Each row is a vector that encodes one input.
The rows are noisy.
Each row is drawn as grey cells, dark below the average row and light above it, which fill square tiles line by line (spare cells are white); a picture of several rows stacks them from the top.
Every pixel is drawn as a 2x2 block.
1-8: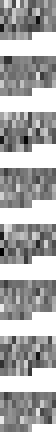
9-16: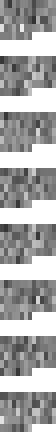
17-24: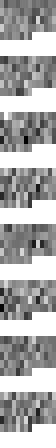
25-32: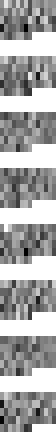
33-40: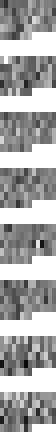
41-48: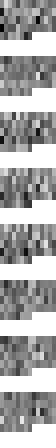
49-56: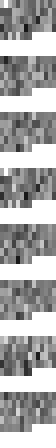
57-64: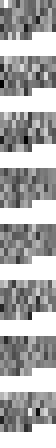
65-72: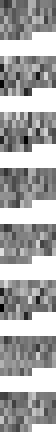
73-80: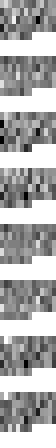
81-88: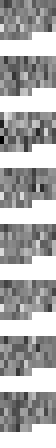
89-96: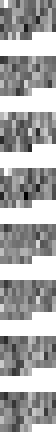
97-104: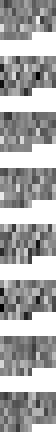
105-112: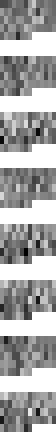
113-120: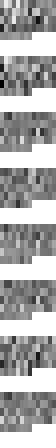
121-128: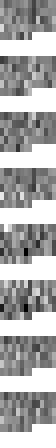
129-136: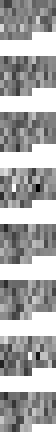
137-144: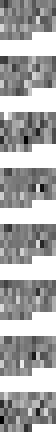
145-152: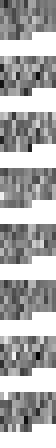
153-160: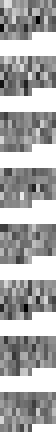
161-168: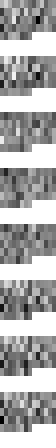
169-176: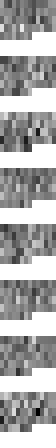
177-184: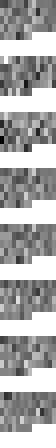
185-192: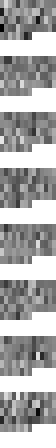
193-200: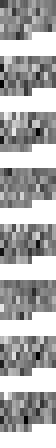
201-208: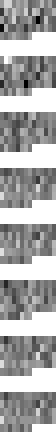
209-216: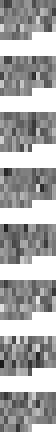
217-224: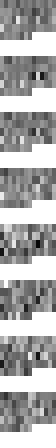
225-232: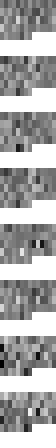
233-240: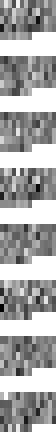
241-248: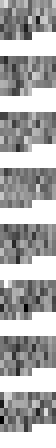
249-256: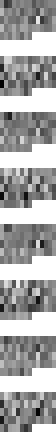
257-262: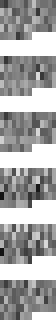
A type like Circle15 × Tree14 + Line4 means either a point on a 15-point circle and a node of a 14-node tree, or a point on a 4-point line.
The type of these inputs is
Bool × (Circle11 + Unit) + (Line7 + Line10) × Line10.
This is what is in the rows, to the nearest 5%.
About 60% of them hold a point on a 10-point line, together with either a point on a 7-point line, or a point on a 10-point line. The rest hold a true/false value, together with either a point on an 11-point circle, or a fixed value.
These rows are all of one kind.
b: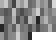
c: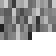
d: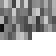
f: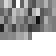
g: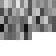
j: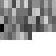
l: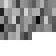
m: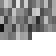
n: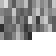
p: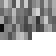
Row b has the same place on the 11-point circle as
c, d, j and p.
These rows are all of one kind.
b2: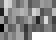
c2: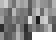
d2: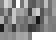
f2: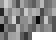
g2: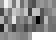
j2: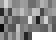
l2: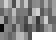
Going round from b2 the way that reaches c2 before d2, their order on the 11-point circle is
b2, j2, c2, l2, d2, g2, f2.
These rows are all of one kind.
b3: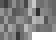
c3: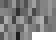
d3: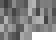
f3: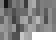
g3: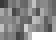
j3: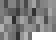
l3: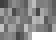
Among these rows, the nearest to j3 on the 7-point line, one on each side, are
d3 and f3.
